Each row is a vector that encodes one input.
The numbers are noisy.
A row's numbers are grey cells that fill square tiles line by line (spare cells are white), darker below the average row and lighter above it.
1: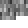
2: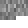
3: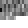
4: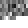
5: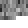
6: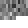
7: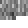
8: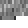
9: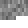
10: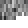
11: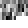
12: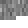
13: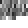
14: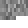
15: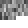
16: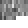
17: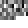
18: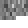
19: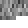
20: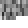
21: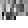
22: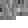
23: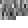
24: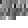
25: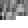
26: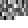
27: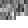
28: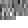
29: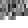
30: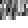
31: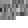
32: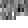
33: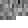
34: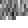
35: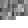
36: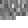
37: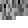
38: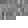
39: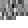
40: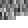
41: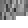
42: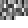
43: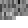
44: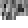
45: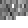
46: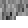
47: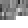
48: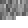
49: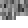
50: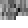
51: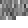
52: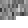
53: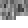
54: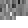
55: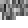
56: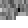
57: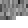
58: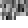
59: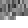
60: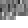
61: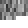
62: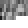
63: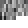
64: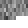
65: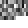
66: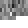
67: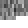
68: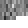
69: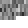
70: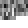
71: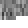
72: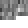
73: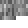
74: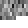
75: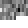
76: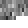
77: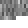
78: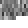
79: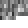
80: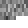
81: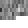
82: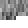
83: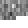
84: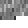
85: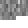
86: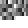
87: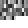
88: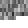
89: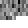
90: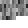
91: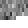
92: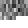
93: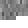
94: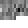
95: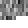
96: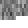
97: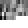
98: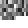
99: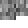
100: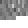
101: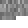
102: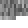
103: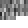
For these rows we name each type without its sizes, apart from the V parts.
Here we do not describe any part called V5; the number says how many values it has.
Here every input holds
a list of items, each a true/false value and a value of V5.
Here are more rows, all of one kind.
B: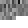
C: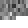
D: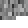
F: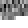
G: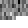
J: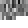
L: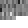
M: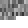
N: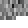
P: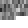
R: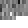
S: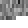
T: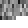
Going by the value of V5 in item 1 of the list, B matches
F, J, P and S.
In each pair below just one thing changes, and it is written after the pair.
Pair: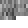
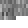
the true/false value in item 2 of the list
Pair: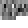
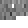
the true/false value in item 1 of the list
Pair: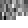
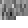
the value of V5 in item 2 of the list
